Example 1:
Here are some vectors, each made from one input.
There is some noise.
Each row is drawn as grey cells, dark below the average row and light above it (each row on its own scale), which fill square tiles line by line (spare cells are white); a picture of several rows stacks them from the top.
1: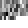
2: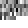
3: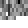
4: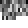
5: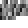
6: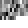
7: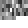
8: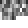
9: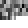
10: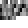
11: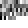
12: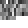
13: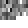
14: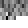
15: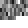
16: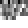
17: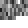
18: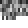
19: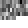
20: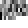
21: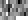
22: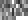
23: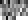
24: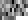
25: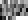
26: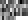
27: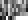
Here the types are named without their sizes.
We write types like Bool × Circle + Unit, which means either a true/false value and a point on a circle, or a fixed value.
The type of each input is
Bool × Bool × Bool.
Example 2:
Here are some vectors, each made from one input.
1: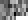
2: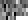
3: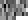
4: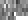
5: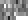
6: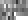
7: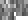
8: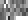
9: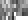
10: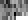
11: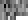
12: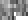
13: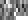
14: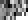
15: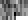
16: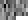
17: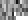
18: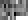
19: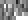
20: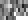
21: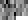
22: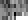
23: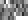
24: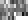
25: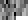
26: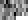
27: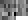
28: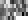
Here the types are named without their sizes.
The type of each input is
Bool × Bool × Bool.
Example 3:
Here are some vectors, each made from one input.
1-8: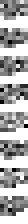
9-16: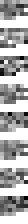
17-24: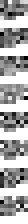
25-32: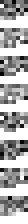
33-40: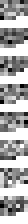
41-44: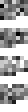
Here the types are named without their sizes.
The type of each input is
Line.
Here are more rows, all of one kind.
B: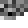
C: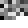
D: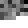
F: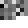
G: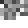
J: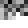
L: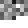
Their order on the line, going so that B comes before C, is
L, B, D, F, C, G, J.
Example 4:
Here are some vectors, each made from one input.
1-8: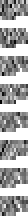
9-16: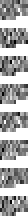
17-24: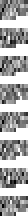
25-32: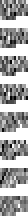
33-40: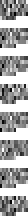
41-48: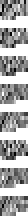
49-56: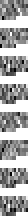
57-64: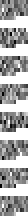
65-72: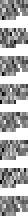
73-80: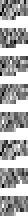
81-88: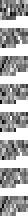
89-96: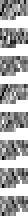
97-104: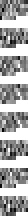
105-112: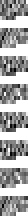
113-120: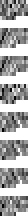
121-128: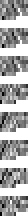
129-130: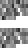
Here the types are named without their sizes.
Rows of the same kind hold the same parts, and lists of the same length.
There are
2 kinds of row.
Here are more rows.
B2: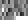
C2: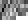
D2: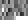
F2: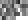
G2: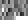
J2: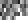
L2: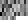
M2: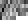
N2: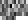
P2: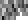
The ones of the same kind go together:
B2, D2, G2
C2, F2, J2, L2, M2, N2, P2

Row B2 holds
a fixed value.
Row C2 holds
a node of a tree.
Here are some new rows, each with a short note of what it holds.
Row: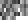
a node of a tree
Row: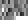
a fixed value
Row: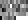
a node of a tree
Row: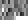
a fixed value
